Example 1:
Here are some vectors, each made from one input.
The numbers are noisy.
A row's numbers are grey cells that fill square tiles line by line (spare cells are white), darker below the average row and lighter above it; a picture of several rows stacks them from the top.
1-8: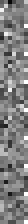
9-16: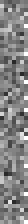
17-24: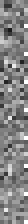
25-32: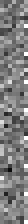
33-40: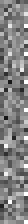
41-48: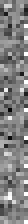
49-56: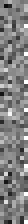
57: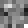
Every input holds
a point on each of two 5-point lines, together with either a fixed value, or four true/false values.
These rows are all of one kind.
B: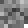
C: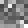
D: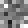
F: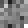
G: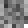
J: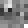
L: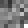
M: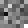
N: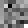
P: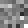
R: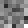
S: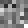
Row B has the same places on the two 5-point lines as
C, G, J and R.
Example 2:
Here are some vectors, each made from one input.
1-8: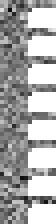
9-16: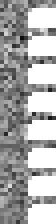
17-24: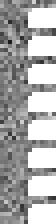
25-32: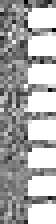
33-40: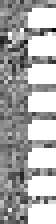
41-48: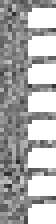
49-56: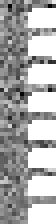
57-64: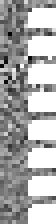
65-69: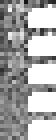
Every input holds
either a point on a 5-point line, or a point on a 6-point line.
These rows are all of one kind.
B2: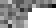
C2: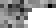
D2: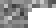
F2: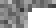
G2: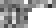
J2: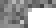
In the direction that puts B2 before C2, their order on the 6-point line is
F2, B2, C2, D2, G2, J2.
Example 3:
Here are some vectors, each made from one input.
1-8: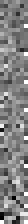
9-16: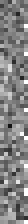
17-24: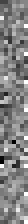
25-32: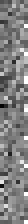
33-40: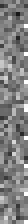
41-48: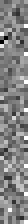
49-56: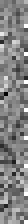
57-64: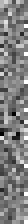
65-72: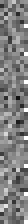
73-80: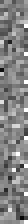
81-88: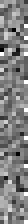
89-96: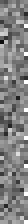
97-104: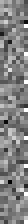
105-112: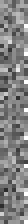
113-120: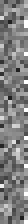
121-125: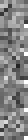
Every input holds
a list of up to two items, each a point on a 3-point line and a point on a 6-point line.
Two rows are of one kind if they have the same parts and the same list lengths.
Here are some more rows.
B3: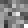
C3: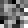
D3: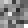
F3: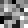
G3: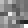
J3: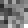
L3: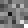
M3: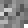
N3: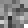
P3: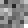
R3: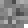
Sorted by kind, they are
B3, J3, L3
C3, F3
D3, G3, M3, N3, P3, R3

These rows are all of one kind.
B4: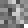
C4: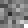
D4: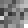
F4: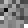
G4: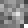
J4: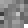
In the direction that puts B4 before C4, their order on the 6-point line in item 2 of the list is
G4, J4, B4, D4, C4, F4.
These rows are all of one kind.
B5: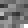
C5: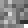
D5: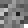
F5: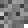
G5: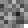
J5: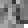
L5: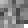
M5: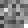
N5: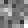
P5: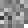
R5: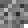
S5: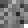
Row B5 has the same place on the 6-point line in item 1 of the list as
J5 and L5.
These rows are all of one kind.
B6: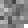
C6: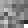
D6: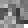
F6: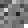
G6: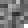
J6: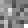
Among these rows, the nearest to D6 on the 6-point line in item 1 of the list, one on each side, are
B6 and F6.
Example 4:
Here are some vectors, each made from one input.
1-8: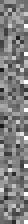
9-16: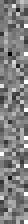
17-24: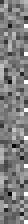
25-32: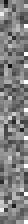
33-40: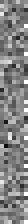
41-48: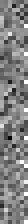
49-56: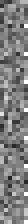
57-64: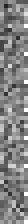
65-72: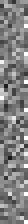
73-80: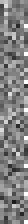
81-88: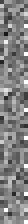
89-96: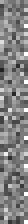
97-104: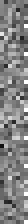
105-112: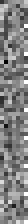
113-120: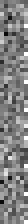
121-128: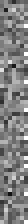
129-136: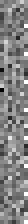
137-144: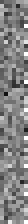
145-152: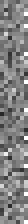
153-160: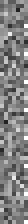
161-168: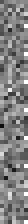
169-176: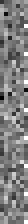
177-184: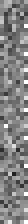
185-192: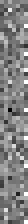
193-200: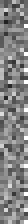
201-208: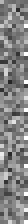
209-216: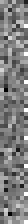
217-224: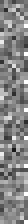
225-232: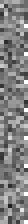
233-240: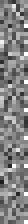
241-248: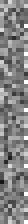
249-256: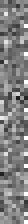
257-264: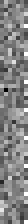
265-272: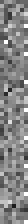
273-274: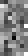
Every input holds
a point on a 13-point line, together with either a fixed value, or four true/false values.
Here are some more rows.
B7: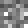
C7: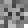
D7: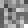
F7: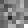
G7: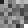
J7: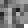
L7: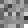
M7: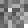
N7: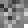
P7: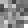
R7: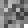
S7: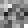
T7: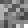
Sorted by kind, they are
B7, C7, F7, L7, M7, N7
D7, G7, J7, P7, R7, S7, T7

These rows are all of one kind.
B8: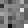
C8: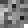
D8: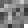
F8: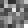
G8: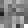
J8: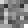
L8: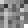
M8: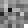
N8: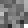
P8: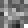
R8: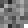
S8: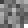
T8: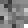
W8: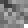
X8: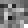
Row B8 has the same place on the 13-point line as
J8, L8, P8 and X8.
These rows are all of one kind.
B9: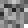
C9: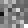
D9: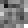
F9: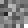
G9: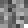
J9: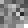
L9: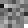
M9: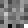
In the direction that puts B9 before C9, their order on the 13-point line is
D9, B9, C9, G9, M9, L9, J9, F9.
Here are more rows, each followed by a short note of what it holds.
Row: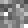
a point on a 13-point line
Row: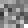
a point on a 13-point line and four true/false values
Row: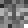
a point on a 13-point line and four true/false values
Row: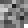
a point on a 13-point line and four true/false values
